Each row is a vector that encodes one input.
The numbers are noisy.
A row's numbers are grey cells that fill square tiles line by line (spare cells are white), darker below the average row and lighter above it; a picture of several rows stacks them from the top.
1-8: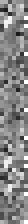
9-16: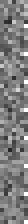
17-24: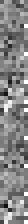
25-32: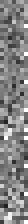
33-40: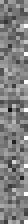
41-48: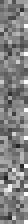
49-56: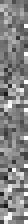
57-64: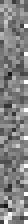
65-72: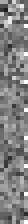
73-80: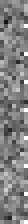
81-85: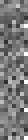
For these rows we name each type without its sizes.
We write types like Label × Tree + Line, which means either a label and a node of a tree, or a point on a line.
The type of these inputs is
Bool × List(Line).
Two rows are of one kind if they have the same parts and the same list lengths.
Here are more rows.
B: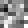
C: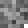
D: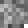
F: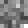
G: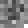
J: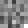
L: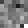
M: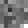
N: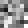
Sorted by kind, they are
B, N
C, D, L
F, G, J, M

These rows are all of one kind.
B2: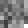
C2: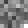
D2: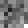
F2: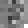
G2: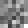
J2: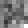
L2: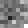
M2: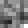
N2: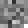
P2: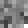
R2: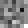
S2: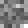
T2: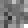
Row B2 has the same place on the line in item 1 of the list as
D2, L2 and T2.
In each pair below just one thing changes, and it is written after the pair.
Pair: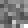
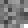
the place on the line in item 2 of the list
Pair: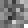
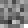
the place on the line in item 1 of the list
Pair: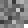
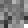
the true/false value
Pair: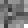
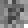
the true/false value
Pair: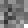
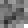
the place on the line in item 1 of the list
